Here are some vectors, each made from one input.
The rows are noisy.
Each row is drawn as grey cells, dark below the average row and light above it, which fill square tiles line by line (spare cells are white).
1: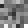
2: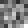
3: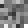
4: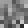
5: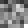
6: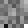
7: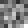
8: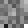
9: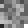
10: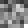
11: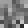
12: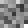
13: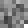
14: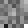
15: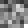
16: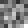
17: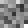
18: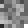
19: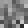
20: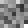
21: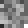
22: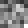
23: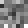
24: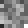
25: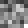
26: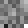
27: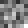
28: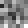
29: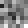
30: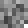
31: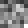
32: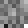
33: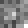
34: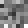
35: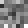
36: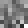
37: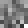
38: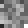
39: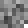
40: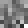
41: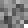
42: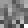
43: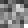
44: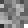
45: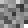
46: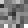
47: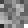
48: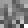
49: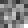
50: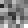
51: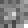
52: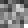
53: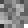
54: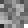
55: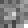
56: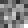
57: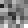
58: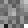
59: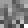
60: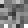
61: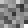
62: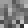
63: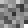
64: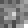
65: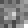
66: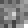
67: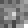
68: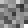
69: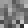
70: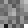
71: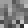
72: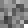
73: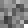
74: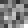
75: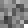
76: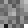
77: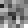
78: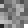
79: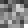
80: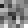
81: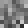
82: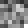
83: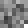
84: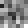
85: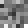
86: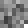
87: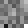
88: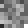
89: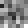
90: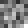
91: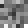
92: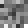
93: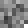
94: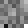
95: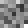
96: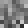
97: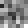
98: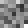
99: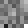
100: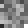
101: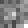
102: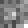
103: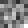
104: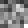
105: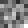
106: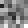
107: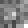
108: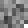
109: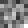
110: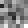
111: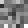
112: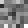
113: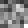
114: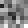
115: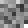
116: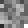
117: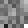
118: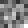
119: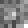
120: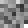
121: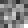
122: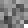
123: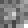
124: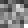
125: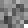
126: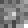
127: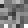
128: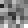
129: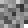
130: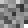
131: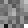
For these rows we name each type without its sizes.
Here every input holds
a point on a line.
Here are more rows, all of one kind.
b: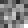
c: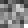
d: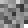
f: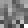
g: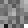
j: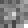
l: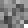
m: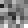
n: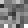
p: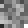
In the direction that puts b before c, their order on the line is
m, n, d, l, f, g, j, b, c, p.
